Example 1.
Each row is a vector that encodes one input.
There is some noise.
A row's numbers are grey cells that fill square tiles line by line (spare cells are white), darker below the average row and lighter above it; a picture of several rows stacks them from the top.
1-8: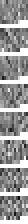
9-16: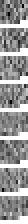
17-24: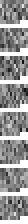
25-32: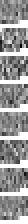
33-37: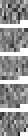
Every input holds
a point on a 7-point line.
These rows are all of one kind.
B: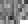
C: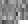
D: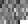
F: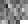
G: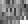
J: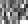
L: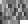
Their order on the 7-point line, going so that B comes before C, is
D, F, B, C, G, L, J.
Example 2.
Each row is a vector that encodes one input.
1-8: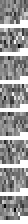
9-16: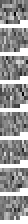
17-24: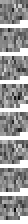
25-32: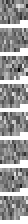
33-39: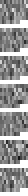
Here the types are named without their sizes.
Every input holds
a label.
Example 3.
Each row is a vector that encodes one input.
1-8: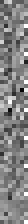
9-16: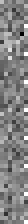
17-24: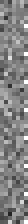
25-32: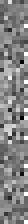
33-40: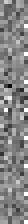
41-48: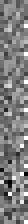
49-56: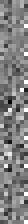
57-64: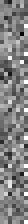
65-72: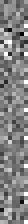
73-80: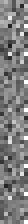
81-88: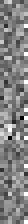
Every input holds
three true/false values.
